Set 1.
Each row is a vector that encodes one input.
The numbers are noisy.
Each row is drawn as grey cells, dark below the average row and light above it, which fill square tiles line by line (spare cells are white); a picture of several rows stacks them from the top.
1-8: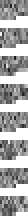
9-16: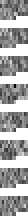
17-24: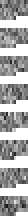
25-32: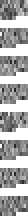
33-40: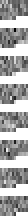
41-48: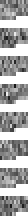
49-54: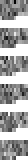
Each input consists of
either a node of an 8-node tree, or three true/false values.
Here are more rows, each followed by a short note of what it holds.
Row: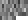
three true/false values
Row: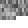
three true/false values
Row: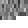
three true/false values
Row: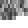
a node of an 8-node tree
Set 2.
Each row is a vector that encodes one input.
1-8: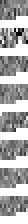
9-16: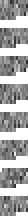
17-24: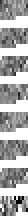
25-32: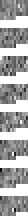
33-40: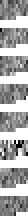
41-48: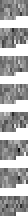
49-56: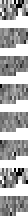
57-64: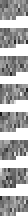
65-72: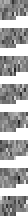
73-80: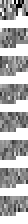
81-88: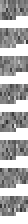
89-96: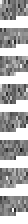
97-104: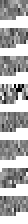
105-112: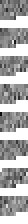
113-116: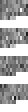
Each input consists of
either a point on a 9-point circle and a true/false value, or a fixed value.
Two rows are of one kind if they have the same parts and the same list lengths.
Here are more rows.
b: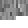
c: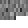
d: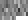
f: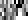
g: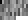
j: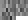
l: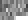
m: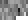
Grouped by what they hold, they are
b, c, d, g, j, l, m
f

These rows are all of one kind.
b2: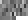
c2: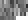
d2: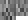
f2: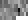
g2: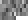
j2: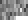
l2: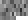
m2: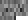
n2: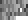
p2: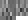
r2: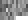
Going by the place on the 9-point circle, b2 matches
g2 and l2.
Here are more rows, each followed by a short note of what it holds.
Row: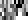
a fixed value
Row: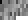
a point on a 9-point circle and a true/false value
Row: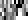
a fixed value
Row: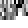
a fixed value
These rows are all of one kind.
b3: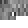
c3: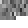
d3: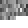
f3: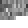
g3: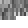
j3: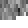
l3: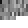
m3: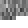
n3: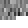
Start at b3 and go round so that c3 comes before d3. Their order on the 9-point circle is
b3, m3, n3, j3, c3, g3, f3, d3, l3.
